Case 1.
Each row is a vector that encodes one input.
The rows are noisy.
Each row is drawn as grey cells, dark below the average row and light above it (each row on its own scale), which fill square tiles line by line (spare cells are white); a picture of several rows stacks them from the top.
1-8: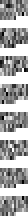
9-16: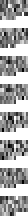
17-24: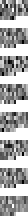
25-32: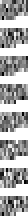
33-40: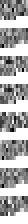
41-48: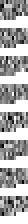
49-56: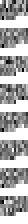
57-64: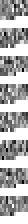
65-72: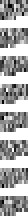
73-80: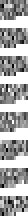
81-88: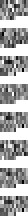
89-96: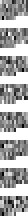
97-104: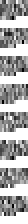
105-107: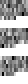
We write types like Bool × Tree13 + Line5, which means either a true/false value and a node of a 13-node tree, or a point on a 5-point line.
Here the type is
Line7 × (Tree8 + Unit).
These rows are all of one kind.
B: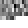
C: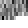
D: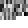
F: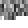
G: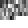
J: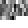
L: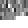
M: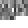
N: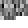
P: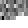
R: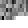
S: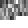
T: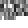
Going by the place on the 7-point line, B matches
G, J and S.
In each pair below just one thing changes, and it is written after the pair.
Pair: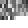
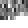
the node of the tree
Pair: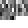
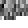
the place on the 7-point line
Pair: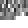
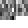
the node of the tree
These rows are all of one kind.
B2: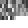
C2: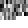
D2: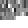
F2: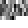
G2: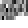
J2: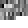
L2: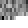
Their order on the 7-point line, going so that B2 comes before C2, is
G2, L2, B2, D2, F2, C2, J2.
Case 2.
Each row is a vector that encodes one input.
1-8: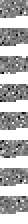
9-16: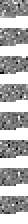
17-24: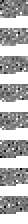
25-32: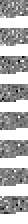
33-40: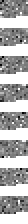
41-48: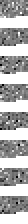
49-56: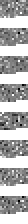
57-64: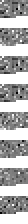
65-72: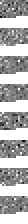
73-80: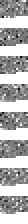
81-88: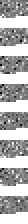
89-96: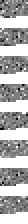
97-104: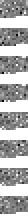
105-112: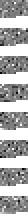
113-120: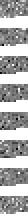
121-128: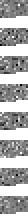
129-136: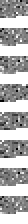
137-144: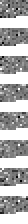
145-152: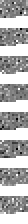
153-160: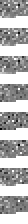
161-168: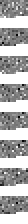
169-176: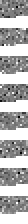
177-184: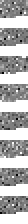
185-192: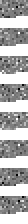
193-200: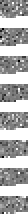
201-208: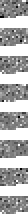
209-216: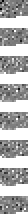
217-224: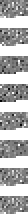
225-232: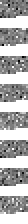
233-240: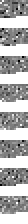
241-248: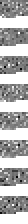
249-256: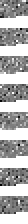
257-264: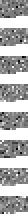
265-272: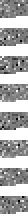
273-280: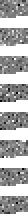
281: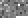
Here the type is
Bool × Tree17 + Unit.
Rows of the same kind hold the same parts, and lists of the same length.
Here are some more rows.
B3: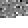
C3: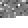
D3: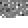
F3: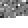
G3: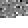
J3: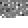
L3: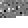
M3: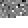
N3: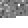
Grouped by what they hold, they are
B3, G3
C3, D3, F3, J3, L3, M3, N3

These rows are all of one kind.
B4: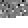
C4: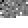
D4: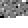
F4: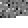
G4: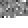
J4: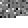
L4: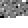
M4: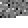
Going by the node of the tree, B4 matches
F4 and M4.
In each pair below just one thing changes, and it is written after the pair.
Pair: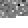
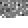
the node of the tree
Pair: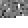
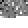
the true/false value
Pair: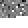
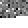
the true/false value
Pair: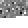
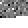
the node of the tree
